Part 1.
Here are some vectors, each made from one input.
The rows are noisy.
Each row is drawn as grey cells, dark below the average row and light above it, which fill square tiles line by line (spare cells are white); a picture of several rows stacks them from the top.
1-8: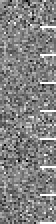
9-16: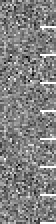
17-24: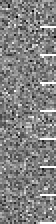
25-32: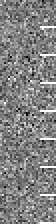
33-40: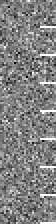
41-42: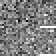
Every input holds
one of 6 labels and a point on a 5-point line.
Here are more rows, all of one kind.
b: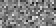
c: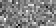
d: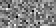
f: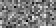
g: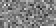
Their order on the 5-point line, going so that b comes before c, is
f, b, g, c, d.
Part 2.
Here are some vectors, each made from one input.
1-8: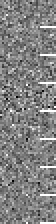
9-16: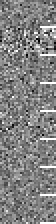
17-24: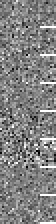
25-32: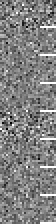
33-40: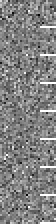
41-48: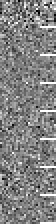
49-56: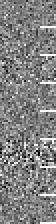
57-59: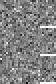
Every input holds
a list of up to two points on a 7-point line.
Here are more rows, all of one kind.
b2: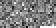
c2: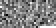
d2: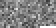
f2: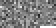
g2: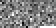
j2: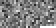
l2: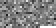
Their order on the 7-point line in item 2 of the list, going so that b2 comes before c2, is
f2, b2, j2, l2, d2, g2, c2.
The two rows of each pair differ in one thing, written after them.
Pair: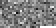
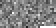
the place on the 7-point line in item 1 of the list
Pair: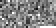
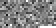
the place on the 7-point line in item 1 of the list
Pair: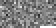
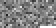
the place on the 7-point line in item 2 of the list
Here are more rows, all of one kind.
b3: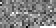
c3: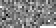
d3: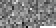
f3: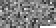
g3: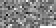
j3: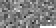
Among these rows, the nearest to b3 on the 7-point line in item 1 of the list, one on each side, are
d3 and f3.
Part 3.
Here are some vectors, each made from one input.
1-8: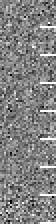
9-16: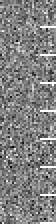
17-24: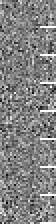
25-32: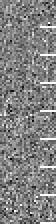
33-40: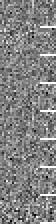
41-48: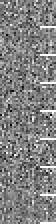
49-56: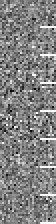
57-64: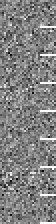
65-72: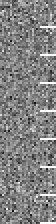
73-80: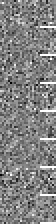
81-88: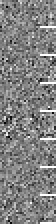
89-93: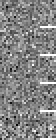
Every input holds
either a point on a 13-point line, or a node of a 10-node tree.
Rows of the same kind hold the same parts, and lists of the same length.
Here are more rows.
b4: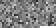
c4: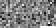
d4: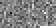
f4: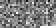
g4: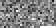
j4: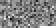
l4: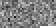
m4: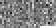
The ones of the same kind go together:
b4, c4, d4, f4, j4, m4
g4, l4

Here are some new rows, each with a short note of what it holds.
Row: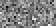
a node of a 10-node tree
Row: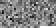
a point on a 13-point line
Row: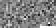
a point on a 13-point line
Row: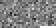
a point on a 13-point line
